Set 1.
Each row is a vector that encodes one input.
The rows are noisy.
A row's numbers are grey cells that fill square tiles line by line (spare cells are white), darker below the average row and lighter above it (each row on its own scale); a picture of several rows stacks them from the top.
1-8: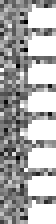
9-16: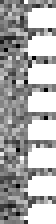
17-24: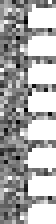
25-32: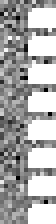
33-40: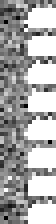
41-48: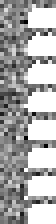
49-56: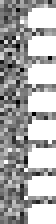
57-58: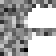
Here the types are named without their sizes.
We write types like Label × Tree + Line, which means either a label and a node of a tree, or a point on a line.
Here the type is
Bool × Label + Unit.
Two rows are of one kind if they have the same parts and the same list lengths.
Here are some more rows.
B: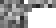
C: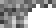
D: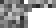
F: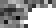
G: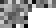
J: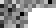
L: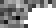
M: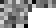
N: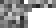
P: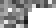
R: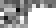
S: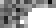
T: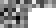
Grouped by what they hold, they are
B, D, N
C, F, G, J, L, M, P, R, S, T

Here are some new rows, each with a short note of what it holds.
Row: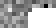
a label and a true/false value
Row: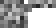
a fixed value
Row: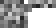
a fixed value
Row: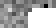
a label and a true/false value
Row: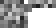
a fixed value
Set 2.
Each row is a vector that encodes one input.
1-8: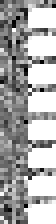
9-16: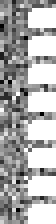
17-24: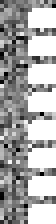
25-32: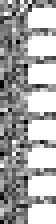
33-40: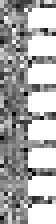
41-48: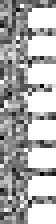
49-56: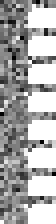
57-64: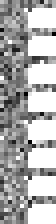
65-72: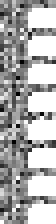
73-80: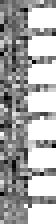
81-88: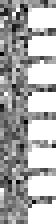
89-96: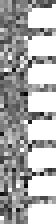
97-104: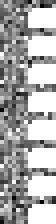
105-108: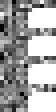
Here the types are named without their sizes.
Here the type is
Bool × Bool × Bool × Label + Unit.
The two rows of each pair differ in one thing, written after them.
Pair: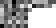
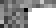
one of the three true/false values
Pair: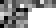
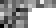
the label
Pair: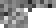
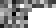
one of the three true/false values
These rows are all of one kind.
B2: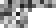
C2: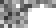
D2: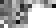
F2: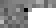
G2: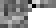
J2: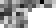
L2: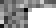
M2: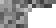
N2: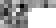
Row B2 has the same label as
C2, D2 and L2.
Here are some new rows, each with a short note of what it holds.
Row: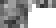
a label and three true/false values
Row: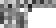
a fixed value
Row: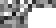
a fixed value
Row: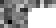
a label and three true/false values
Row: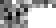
a label and three true/false values
